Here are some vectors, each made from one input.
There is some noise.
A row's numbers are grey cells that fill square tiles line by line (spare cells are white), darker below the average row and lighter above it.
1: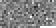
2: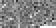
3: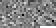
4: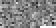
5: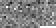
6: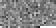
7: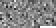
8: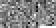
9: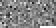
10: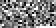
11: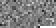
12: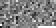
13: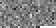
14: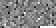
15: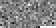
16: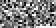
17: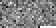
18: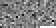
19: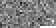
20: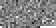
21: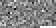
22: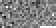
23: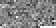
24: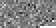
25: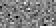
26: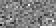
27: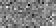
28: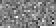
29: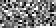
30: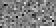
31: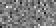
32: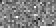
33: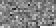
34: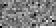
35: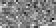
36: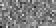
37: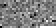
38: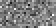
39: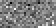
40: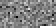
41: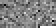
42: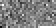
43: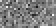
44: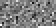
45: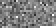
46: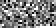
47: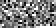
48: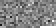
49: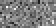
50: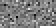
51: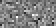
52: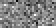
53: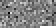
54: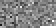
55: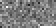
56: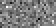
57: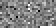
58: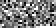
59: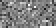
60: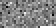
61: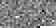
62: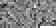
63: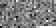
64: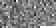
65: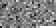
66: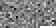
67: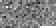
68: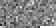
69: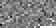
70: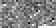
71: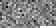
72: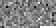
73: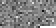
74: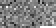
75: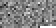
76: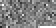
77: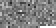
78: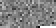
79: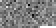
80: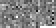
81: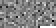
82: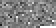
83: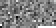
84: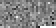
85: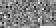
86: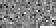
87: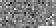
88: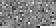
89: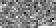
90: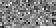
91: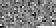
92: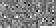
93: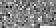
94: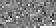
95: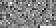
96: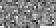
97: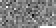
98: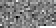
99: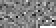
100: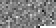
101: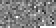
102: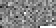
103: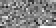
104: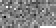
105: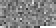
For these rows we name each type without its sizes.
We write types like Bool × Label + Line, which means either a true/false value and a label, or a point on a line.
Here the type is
(Bool × Bool × Bool × Bool + Line × Line) × Line × Line + Unit.
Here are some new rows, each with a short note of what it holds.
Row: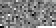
a point on each of four lines
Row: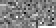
a point on each of two lines and four true/false values
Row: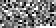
a fixed value
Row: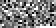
a fixed value
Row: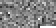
a point on each of four lines
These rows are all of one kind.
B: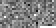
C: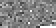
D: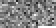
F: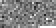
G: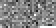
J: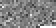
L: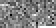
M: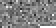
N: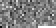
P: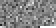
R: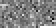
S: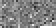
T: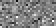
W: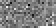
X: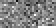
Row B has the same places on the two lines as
D, G, L and X.
